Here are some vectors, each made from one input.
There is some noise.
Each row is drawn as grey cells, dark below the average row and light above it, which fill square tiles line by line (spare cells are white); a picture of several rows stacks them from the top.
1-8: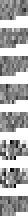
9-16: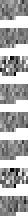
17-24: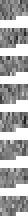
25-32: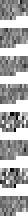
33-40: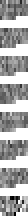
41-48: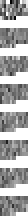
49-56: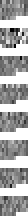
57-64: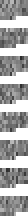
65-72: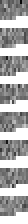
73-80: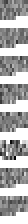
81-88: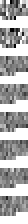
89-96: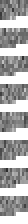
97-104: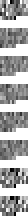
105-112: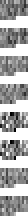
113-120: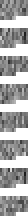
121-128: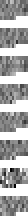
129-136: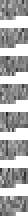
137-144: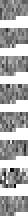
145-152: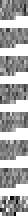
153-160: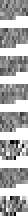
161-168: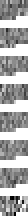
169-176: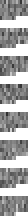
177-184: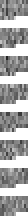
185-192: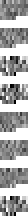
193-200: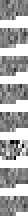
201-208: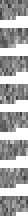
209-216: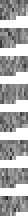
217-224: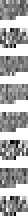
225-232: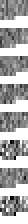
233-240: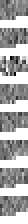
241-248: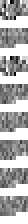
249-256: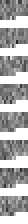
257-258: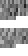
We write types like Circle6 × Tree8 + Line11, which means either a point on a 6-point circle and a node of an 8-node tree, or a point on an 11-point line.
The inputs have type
(Bool × Bool × Bool × Bool + Line9) × Label6 + Line6.
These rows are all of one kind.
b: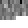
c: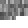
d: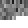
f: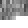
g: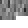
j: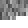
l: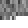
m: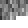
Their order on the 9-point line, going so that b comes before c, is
b, g, l, c, m, j, f, d.
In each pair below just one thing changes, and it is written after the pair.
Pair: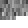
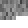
the label
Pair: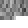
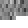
one of the four true/false values
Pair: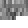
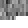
the label
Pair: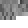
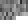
one of the four true/false values
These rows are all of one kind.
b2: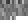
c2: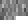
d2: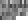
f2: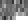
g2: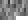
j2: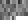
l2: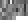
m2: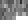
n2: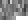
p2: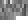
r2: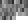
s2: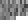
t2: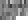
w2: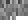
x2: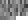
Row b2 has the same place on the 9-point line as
n2, s2, w2 and x2.
